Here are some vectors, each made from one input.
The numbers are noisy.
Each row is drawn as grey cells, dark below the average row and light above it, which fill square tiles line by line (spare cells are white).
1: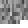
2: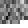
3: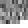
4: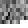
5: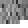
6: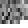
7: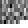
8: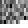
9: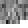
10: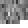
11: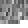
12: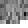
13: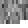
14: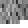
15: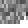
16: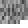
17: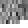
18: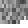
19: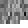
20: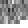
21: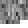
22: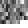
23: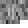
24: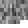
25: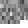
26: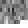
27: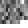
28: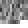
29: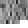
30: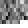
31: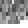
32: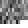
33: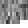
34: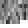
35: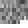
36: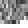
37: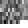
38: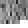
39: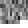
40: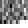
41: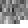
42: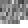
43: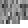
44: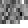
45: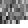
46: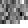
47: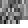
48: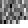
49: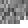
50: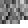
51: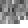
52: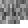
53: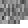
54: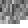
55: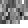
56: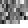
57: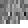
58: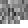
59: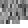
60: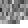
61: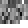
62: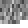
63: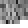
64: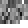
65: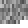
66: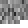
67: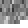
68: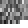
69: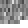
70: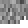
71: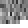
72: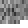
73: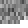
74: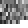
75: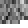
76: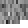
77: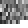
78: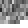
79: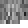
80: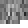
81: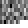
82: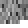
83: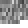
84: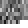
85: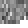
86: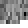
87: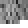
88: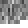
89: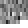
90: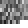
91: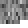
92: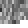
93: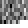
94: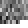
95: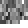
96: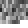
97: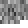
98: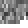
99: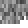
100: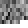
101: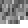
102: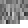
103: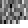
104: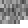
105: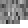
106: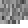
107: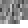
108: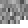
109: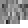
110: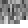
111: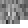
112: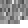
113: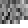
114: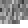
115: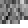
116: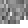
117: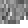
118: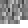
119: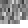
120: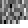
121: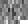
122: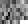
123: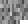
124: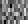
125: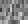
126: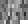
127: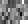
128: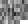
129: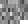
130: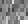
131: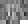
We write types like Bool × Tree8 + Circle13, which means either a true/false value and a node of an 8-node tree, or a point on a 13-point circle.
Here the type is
(Bool × Bool × Bool + Line4) × Label6 + Line8.
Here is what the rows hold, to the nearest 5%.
About 70% of them hold one of 6 labels, together with either a point on a 4-point line, or three true/false values. The rest hold a point on an 8-point line.
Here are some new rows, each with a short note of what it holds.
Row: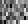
a point on an 8-point line
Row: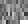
one of 6 labels and a point on a 4-point line
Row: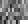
a point on an 8-point line
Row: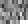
one of 6 labels and a point on a 4-point line
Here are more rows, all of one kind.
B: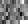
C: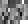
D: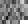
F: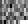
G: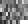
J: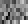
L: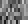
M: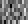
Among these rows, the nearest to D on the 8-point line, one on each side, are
B and J.
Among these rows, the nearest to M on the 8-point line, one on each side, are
F and L.
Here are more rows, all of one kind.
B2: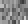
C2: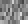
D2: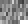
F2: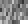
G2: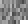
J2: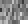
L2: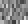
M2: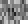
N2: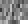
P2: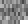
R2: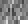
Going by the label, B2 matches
D2, F2 and J2.
